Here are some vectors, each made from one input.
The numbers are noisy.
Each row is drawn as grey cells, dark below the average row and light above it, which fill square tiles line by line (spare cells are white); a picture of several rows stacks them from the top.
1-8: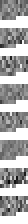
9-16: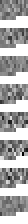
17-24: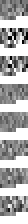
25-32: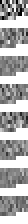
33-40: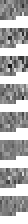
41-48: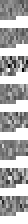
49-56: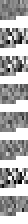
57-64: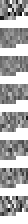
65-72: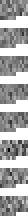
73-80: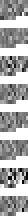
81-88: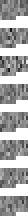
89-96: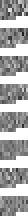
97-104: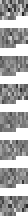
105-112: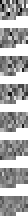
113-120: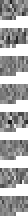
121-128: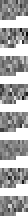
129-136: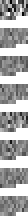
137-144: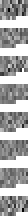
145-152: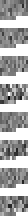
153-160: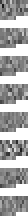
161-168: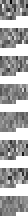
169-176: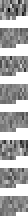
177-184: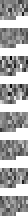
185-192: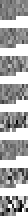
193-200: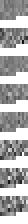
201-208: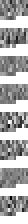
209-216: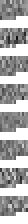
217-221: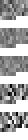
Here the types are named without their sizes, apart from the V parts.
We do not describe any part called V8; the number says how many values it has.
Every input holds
a list of items, each a true/false value and a value of V8.
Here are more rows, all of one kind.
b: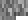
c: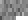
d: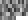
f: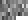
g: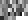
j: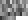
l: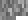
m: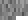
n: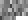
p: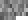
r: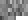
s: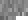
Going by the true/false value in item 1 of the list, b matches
f, l and m.
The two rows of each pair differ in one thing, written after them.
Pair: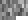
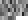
the true/false value in item 2 of the list
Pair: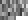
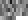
the true/false value in item 1 of the list
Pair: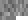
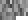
the value of V8 in item 1 of the list
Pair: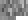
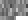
the true/false value in item 2 of the list
